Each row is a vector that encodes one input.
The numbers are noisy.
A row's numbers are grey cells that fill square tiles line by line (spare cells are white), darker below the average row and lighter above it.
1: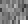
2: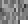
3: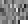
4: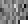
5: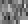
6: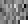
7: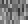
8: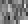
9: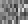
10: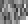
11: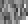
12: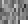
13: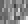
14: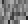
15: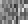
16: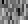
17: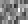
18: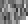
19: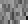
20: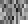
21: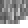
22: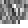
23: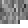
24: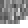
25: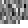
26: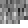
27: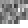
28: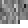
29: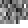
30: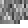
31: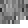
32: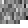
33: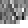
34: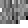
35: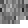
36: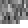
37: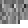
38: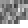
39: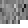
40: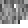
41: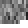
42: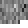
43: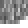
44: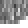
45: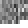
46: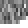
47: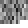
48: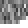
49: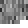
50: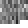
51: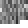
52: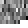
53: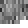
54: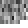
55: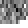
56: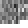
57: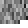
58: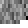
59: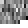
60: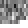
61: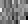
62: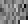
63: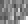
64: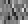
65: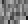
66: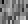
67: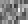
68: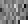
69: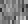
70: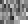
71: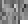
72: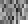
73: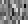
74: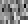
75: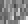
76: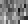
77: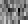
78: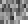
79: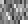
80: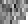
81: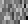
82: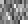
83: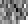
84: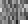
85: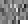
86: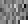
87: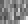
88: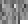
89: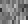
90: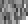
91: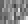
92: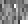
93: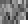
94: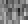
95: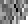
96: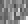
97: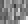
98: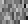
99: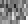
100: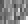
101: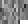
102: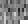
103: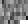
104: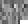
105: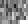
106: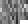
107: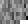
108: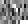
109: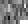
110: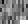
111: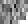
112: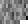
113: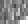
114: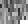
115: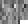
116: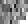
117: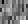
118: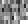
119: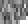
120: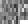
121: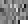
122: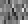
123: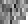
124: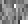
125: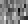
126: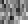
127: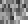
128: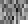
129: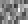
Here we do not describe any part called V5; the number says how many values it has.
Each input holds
a value of V5, together with either a point on a 4-point line, or a node of a 9-node tree.
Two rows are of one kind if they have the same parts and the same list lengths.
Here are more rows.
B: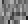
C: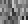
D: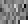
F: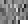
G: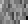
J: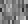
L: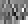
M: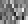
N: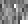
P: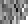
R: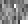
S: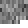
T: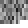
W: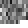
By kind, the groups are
B, D, F, G, J, N, R, S
C, L, M, P, T, W

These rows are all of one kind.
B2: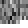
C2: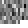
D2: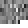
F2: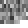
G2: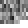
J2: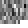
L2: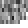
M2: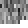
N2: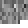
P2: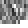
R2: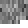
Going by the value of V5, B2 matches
C2, J2 and P2.
